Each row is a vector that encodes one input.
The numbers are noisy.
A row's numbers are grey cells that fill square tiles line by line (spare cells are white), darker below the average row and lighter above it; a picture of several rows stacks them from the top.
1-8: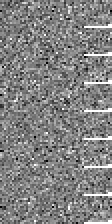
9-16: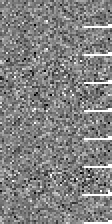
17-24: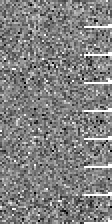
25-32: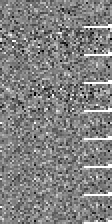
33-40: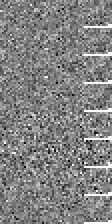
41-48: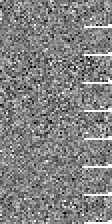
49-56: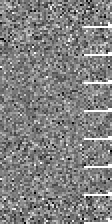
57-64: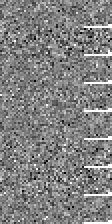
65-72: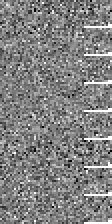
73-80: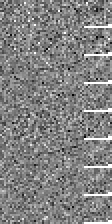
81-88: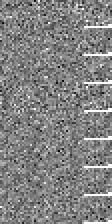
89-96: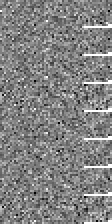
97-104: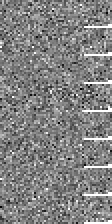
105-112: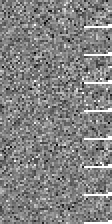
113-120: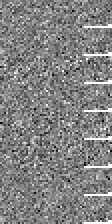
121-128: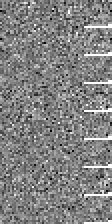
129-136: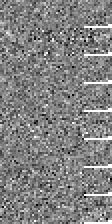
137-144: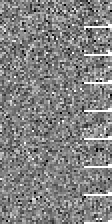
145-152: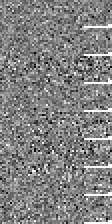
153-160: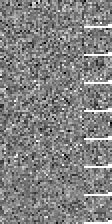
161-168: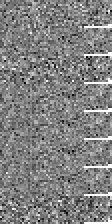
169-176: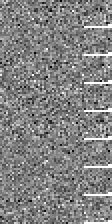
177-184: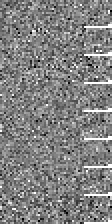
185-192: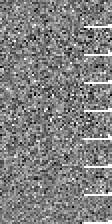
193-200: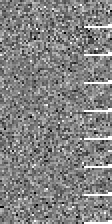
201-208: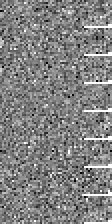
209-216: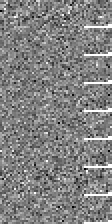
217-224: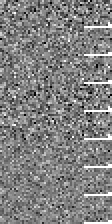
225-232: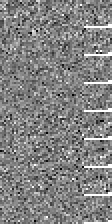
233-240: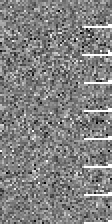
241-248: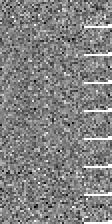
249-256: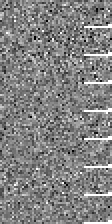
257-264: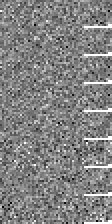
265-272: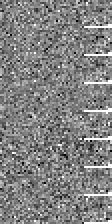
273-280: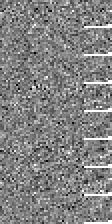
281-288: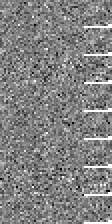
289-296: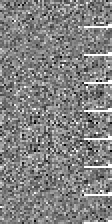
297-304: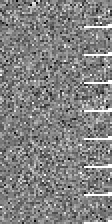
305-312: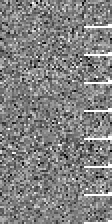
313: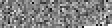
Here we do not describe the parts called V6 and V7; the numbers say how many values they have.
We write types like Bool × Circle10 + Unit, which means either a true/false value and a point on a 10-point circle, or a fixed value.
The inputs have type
Bool × Bool × Bool × Bool + (Circle10 + Line8) × V7 + V6.
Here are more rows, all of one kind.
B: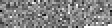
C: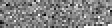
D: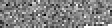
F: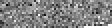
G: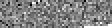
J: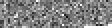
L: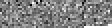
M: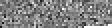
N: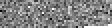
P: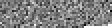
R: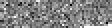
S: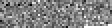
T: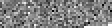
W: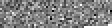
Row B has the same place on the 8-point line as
C, D, F and S.
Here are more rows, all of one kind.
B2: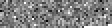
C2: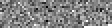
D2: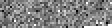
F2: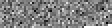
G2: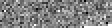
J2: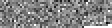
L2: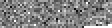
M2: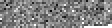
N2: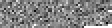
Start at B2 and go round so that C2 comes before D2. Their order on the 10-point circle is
B2, M2, C2, J2, F2, N2, G2, D2, L2.
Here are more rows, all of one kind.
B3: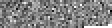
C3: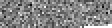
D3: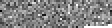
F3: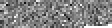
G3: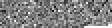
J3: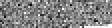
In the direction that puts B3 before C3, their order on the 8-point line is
G3, B3, C3, J3, D3, F3.
